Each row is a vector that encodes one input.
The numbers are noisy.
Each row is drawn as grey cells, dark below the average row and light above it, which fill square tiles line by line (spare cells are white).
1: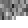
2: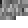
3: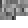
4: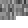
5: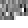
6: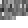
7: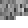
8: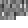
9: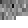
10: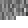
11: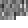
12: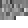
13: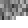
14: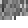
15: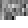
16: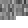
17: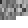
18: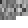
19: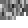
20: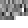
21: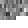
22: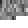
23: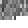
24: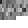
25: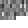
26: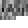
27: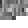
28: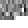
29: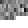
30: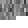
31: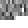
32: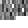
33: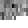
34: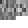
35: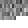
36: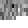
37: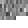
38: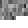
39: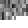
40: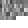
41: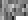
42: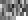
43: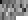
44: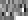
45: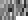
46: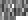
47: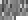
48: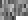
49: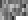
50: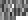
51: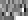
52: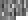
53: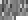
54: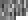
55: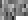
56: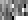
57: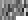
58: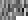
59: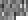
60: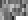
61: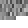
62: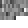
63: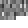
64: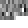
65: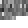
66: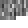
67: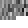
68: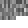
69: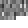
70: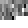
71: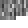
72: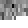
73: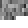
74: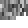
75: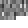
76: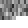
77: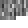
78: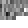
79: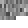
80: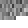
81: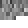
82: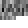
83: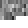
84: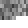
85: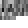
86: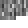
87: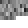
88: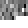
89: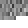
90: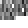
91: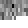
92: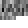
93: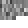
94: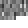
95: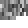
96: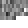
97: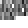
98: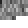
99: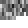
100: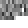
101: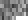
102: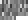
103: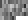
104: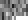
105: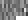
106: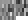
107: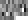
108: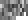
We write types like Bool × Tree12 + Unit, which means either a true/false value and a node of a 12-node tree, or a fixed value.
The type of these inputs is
Line7 × List2(Line5).
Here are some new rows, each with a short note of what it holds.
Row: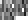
a point on a 7-point line, together with the empty list
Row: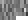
a point on a 7-point line, together with a list of two items
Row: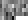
a point on a 7-point line, together with a list of two items
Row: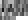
a point on a 7-point line, together with the empty list
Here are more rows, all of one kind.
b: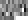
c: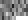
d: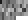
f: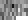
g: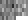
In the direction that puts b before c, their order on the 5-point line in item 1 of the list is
g, f, d, b, c.
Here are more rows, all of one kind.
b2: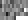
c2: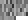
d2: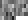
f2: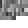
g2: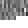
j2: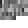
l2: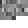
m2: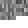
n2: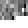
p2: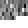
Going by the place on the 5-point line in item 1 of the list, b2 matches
d2 and f2.
